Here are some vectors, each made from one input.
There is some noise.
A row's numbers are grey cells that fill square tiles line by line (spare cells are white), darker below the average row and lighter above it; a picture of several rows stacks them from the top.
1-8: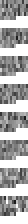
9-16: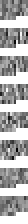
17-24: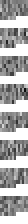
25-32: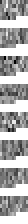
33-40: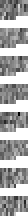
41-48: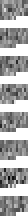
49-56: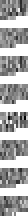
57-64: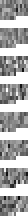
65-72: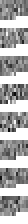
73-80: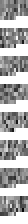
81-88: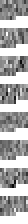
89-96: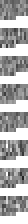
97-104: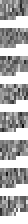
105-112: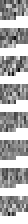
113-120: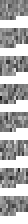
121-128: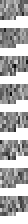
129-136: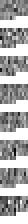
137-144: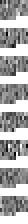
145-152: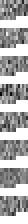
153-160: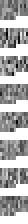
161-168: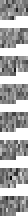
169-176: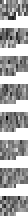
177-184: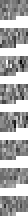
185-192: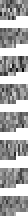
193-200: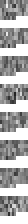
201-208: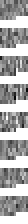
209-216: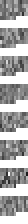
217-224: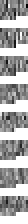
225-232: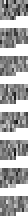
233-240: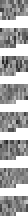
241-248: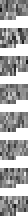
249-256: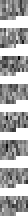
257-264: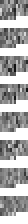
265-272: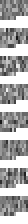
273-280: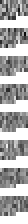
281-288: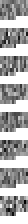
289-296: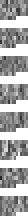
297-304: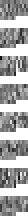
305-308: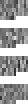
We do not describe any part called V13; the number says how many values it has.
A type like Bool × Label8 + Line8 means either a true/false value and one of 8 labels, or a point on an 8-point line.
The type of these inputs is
Bool × Circle10 × List2(V13) + Label11.
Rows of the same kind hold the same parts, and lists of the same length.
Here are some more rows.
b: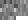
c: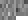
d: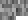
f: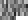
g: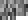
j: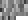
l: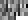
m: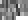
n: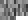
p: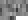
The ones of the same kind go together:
b
c, d, m, p
f, g, l, n
j

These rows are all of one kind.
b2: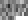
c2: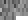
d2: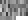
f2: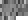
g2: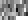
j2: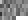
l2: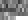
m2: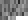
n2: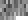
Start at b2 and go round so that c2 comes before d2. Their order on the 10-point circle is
b2, l2, m2, c2, f2, j2, g2, d2, n2.
